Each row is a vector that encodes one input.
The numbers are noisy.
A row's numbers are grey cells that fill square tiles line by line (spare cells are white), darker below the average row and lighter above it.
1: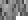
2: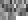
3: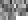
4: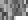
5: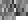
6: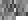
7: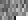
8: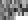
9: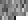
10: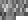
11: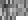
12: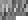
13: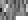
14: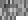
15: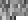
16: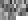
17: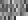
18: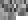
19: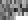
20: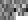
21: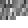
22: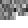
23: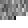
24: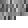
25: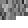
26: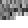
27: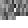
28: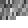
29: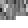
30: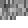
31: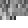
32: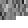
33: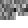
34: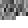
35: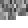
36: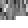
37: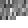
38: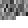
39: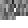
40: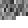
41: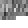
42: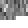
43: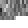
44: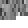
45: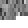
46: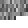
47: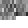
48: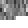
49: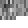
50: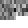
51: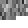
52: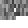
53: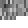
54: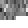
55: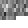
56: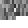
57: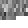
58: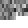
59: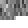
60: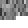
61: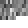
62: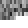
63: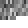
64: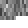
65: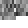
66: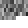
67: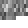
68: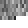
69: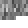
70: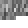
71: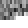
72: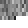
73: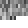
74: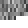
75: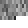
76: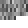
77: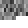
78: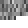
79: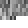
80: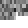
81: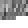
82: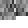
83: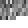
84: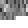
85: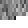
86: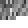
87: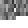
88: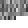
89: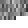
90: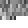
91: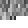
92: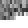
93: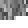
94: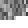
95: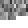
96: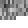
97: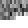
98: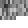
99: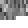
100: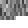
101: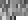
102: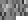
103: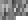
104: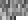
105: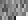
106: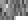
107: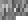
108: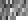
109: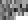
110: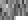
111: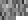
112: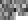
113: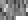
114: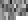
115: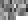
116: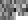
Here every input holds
either a point on an 8-point line, or a point on a 10-point line.
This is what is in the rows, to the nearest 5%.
About 55% of them hold a point on an 8-point line. The rest hold a point on a 10-point line.
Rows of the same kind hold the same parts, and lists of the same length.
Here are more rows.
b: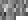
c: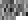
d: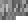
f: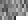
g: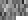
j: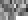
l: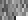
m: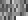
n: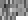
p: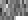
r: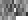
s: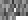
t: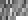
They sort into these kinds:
b, c, d, g, p, r, s
f, j, l, m, n, t

